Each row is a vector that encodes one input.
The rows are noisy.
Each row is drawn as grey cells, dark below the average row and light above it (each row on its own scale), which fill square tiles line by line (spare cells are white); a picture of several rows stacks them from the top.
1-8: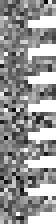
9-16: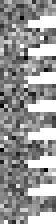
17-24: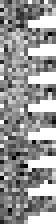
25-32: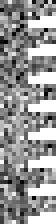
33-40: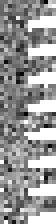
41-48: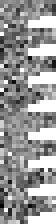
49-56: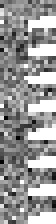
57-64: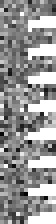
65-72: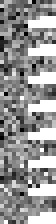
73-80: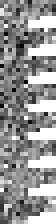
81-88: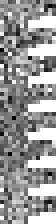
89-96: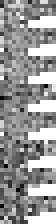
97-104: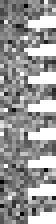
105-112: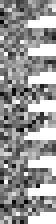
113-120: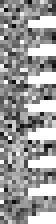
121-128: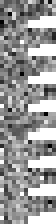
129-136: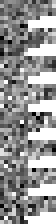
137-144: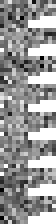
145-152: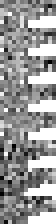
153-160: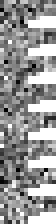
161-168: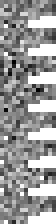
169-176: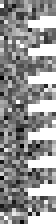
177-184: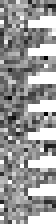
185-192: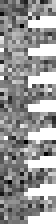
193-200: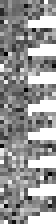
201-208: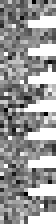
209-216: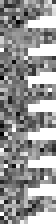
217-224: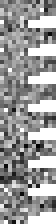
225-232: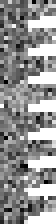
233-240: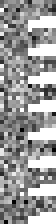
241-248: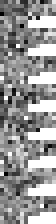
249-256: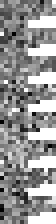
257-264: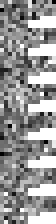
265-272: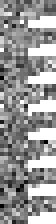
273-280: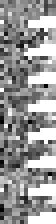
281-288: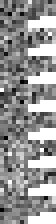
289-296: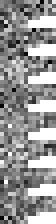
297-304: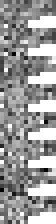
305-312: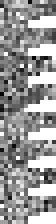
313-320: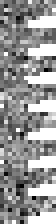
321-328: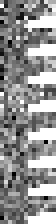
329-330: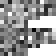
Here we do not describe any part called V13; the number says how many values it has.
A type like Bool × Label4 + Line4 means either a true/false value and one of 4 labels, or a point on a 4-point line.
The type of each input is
(Bool × Bool × Bool + Line11) × V13 + List2(Line12).
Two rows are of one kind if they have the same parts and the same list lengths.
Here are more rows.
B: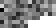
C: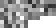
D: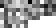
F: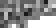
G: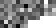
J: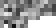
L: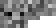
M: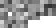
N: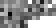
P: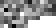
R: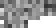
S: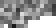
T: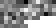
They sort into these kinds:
B, G
C, D, M, R
F, L, N
J, P, S
T

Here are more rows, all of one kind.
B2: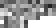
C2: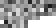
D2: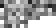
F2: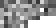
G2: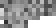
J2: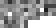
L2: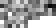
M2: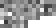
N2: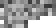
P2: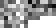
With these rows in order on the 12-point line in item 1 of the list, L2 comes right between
D2 and J2.
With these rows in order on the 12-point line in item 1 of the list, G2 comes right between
C2 and N2.
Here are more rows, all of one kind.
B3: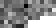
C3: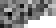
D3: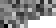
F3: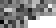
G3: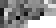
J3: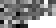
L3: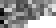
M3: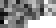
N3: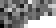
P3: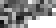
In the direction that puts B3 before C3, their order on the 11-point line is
B3, J3, M3, G3, N3, C3, L3, F3, P3, D3.
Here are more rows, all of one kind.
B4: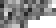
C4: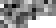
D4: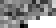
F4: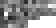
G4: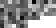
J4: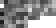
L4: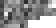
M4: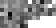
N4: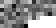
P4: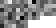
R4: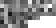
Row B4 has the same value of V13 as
F4 and L4.
